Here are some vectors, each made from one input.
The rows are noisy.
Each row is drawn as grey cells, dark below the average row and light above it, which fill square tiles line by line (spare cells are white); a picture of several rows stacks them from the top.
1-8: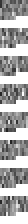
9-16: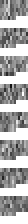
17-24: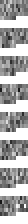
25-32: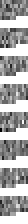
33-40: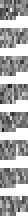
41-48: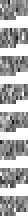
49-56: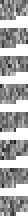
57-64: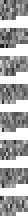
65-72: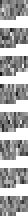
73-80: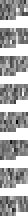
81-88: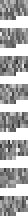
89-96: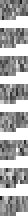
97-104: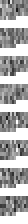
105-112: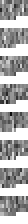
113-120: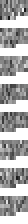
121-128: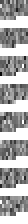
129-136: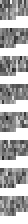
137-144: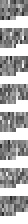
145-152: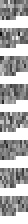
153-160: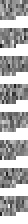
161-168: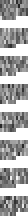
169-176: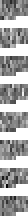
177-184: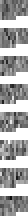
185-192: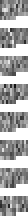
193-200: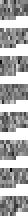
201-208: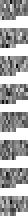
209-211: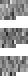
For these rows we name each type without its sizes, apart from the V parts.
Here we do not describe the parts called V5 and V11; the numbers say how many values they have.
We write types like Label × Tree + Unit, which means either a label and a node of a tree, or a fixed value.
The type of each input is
Line × (Line + V5) × V11.
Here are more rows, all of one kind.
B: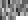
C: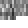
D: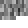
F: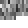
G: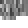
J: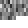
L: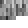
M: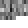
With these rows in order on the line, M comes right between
B and L.
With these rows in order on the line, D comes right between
G and J.
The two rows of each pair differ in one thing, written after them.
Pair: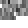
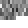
the value of V11
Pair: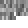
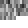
the value of V11
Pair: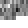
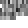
the value of V11
